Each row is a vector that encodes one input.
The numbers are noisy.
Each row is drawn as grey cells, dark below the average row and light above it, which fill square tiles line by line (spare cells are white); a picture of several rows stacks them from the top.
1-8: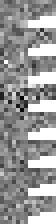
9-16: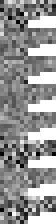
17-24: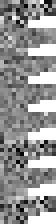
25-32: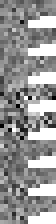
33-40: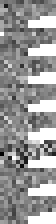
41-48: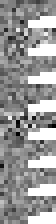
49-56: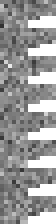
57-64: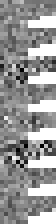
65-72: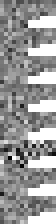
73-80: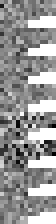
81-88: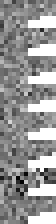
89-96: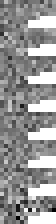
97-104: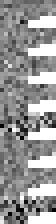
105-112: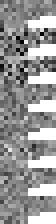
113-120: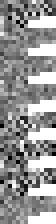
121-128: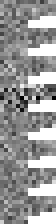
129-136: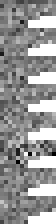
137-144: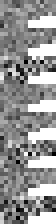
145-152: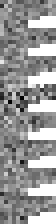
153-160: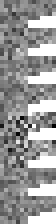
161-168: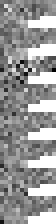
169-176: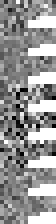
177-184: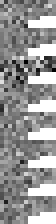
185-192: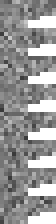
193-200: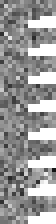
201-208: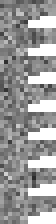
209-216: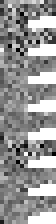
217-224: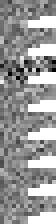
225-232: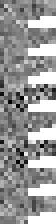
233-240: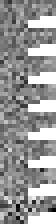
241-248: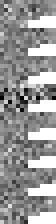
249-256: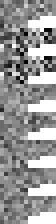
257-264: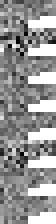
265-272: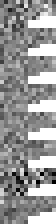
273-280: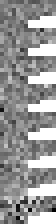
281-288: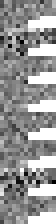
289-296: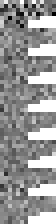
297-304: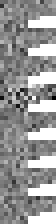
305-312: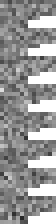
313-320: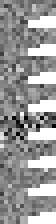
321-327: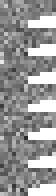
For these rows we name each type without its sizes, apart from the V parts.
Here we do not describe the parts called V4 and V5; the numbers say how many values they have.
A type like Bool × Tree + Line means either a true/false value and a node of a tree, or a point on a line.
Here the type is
List(Circle) + V4 × V5.
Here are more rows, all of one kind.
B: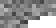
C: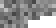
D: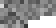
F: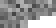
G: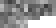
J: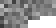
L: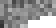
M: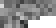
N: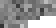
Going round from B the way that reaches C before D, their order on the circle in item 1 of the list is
B, J, L, N, G, F, C, D, M.
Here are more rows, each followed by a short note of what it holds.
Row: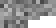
a list of one item
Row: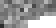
a list of three items
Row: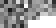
the empty list
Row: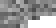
a list of two items
